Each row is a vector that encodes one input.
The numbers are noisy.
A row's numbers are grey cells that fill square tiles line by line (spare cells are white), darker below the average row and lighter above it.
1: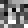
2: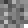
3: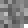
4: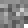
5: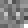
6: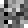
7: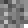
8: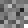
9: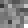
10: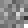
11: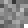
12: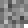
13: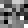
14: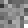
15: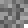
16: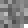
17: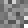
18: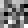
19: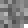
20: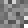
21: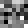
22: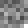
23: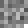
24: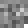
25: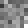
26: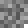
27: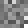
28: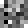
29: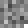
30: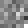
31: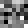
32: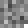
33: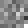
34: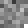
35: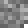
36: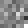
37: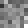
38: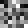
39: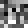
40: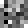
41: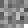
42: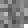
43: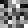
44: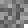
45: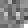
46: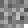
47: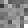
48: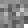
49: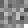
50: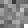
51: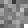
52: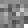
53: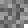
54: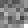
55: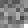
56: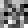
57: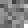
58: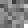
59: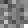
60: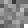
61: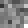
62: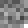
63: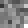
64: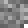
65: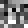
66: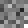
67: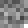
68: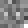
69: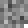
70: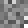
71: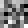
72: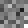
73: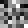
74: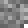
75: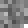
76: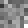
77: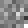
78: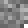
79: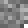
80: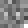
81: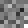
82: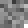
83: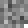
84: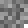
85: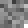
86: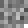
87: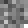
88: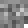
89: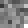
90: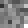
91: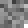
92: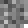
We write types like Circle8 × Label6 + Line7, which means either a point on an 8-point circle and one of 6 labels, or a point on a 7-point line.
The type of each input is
Bool × Bool × Bool × Bool + Label5.
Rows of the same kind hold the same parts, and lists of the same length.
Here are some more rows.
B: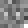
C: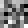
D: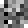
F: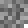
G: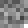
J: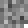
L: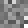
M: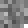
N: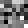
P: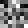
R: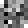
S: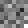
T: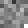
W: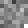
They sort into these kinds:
B, F, G, J, L, M, S, T, W
C, D, N, P, R

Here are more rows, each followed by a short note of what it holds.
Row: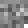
four true/false values
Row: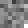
four true/false values
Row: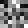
one of 5 labels
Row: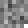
four true/false values
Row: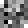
one of 5 labels
